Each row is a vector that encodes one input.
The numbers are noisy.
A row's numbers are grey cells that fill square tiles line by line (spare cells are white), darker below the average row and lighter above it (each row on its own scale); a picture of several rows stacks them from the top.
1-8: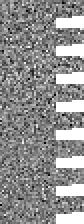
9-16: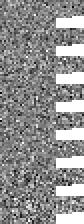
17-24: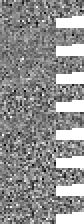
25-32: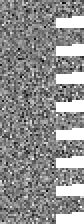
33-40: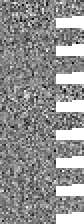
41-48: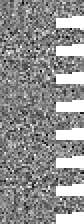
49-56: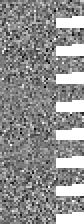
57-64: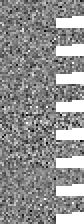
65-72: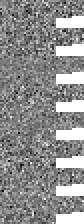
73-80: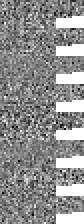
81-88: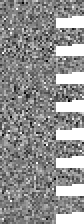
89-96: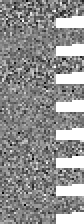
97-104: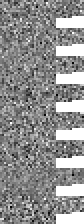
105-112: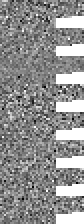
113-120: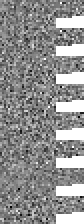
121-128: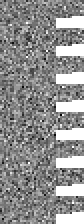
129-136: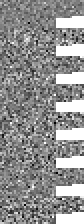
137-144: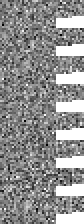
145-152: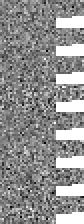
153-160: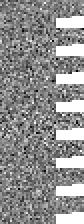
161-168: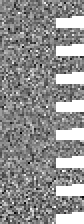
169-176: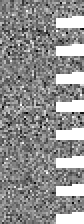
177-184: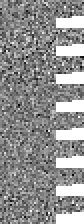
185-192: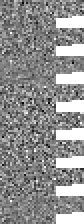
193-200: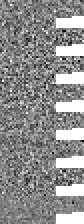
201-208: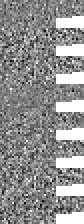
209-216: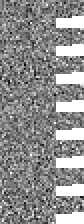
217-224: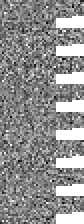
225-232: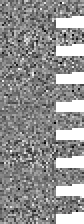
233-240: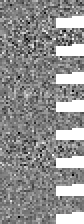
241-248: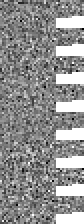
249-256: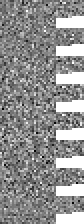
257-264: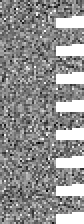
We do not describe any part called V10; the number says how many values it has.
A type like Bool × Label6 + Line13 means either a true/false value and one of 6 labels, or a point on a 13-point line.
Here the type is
(Bool × V10 + Label4) × (Line4 + Line7).
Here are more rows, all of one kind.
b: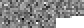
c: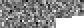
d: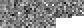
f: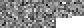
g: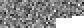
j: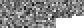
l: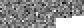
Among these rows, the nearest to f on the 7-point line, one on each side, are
d and l.
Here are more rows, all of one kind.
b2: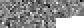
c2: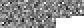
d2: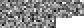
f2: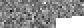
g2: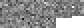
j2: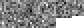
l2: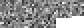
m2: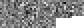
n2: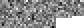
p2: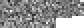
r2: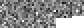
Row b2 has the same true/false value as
n2 and r2.
